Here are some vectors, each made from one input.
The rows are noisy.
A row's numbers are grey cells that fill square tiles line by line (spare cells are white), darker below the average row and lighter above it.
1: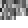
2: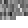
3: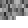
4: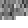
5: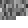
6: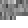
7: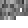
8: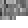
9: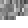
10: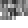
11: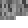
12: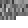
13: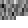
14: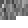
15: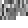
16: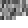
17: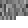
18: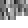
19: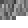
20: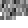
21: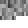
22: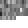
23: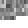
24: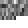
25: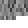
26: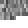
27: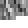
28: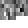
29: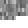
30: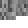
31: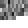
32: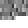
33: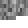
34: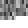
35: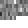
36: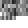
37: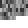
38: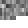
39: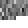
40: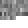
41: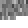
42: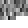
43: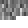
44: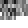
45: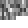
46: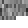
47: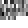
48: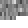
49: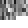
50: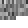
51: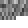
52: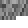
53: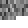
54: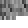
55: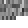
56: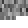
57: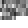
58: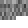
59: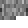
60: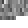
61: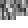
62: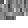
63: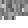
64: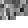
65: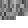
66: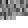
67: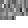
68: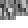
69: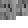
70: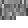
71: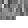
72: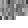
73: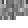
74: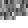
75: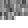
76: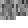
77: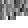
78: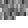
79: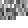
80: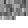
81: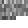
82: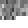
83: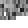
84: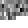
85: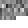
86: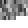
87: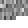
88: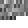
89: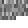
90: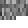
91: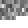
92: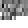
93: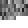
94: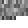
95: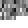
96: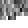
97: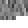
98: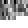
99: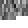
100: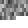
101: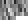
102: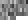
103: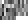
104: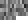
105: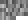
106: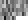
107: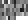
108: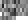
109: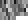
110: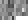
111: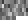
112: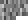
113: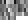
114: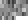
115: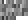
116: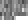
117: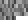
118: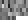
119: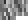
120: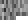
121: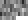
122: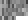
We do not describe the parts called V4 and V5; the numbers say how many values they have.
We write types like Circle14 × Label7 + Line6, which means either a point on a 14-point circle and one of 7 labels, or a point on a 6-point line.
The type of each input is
(Bool × Bool × Bool + V4) × Line6 × V5.
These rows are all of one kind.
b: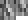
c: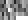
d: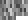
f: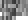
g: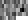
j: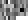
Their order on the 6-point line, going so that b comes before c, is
d, j, f, b, g, c.
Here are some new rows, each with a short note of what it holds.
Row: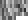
a point on a 6-point line, a value of V4 and a value of V5
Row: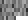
a point on a 6-point line, three true/false values and a value of V5
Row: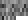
a point on a 6-point line, three true/false values and a value of V5
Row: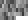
a point on a 6-point line, three true/false values and a value of V5
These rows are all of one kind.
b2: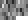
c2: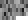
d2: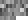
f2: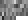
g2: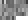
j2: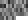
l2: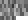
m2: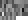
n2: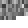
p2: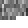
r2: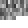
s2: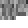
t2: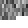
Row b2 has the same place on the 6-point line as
j2, m2, p2 and t2.
